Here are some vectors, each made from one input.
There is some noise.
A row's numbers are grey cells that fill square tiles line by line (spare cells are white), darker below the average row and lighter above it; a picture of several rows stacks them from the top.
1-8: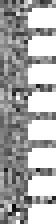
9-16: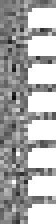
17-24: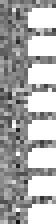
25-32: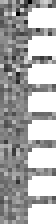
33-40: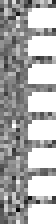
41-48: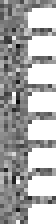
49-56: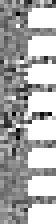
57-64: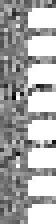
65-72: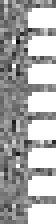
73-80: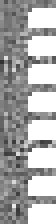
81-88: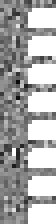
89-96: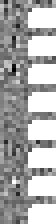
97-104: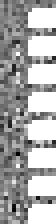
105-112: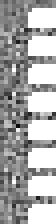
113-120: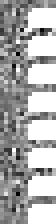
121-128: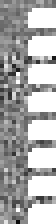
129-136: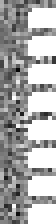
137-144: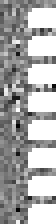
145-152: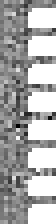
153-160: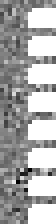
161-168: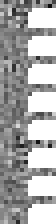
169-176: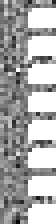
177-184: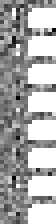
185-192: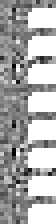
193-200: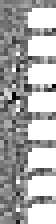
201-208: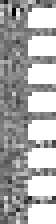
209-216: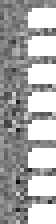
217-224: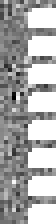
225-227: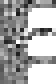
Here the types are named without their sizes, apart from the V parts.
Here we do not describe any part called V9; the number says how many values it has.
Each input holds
either a true/false value and a value of V9, or a list of points on a line.
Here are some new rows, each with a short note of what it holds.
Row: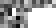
a true/false value and a value of V9
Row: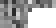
the empty list
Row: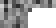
a list of one item
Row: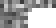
a list of two items
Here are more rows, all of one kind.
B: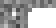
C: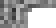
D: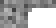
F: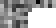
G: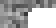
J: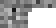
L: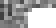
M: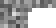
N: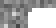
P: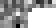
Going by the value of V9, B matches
L, M and P.
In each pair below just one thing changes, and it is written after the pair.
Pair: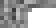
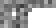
the true/false value
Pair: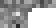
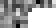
the true/false value
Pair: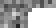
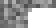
the true/false value
